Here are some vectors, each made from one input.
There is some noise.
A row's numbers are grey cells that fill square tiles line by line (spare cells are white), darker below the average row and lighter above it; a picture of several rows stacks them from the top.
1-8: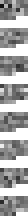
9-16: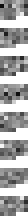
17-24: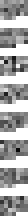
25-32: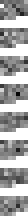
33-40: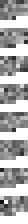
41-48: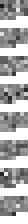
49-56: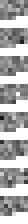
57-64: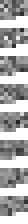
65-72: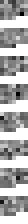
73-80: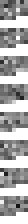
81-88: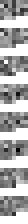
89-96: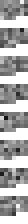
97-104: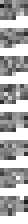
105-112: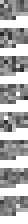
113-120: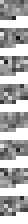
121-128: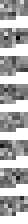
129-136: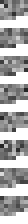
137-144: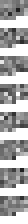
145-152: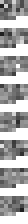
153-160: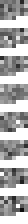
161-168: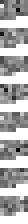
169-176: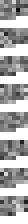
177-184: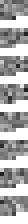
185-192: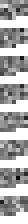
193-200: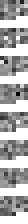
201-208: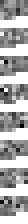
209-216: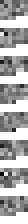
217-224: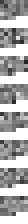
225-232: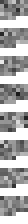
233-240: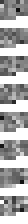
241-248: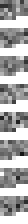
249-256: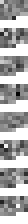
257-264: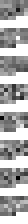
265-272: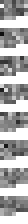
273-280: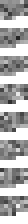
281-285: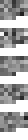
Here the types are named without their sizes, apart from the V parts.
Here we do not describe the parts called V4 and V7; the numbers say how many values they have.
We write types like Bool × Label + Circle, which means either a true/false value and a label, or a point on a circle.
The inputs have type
(Bool × Circle + Unit) × Line × V4 × V7.
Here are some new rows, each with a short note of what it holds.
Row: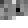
a point on a circle, a point on a line, a true/false value, a value of V4 and a value of V7
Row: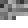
a point on a line, a value of V4 and a value of V7
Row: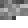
a point on a line, a value of V4 and a value of V7
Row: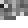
a point on a line, a value of V4 and a value of V7
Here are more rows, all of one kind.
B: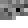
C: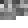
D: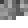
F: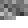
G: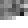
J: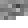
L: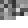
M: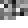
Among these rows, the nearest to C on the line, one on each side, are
B and D.
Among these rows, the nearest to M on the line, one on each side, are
J and L.
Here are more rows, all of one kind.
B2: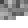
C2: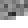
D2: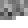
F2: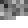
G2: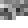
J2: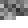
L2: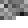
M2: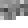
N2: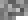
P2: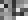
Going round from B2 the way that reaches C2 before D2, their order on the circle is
B2, L2, C2, G2, J2, N2, D2, F2, P2, M2.
